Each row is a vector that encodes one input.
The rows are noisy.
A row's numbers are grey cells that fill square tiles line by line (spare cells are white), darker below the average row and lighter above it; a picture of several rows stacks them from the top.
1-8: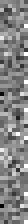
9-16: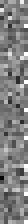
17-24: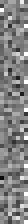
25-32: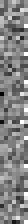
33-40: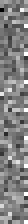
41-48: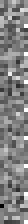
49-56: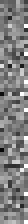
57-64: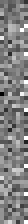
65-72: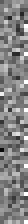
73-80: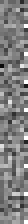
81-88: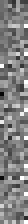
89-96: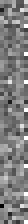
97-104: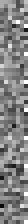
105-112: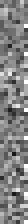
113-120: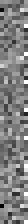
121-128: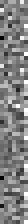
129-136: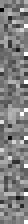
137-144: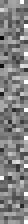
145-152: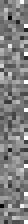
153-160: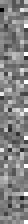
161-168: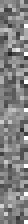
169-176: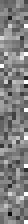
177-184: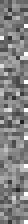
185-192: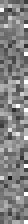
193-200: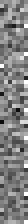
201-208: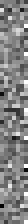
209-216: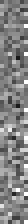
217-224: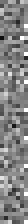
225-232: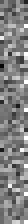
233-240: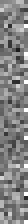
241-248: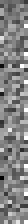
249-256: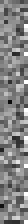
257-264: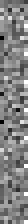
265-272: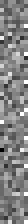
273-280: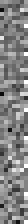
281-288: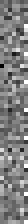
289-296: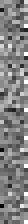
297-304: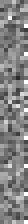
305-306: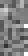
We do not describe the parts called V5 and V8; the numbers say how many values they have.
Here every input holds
a value of V5 and a value of V8, together with a list of up to two points on a 7-point line.
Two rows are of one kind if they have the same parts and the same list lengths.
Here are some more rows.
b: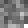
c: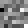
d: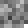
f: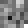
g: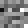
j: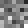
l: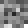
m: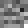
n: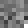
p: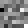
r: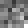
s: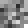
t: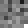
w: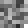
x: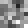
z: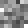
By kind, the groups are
b, j, l, m, n, r, t
c, g, p, s, w, x
d, f, z

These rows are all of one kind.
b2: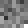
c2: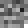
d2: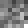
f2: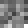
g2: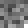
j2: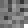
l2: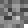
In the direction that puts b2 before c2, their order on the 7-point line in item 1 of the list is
b2, l2, f2, j2, d2, c2, g2.
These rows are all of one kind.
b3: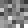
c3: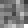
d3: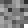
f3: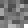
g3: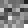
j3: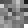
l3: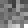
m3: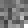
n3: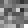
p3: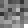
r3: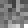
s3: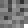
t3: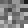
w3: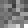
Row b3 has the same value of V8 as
l3, p3, r3 and w3.
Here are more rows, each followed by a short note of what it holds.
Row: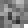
a value of V5 and a value of V8, together with a list of one item
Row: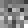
a value of V5 and a value of V8, together with a list of two items
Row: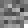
a value of V5 and a value of V8, together with a list of two items
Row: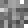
a value of V5 and a value of V8, together with a list of one item
